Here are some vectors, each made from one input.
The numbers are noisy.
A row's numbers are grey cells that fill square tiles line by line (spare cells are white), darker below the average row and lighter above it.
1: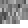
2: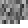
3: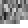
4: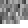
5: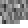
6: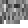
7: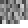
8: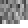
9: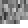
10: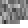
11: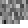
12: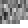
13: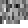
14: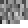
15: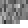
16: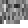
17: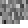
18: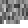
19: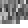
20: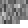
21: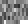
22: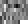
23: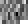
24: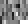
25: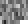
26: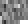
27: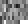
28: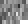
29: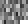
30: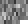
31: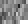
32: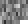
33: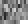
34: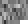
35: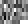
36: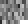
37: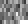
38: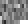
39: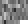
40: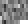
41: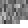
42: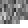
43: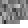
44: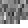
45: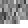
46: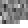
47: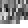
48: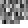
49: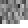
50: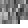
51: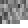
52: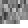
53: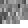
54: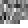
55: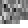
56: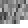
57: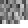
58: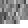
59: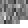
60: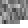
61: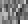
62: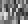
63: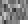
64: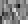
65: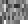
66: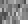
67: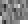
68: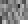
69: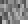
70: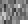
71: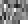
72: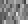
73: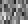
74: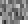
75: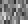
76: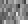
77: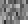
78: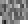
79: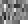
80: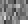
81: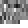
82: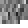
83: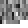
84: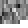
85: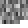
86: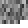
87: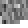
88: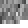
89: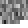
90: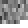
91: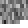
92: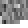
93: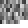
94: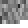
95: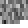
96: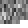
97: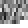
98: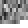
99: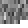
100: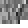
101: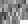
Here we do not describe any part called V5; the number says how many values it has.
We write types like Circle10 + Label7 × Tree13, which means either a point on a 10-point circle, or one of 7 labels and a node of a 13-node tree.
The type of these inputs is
Bool × (Line4 + List2(V5)).
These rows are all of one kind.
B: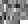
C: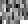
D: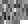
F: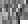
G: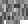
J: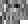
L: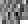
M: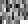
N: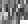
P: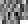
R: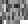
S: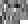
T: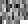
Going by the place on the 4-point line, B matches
F, M and T.
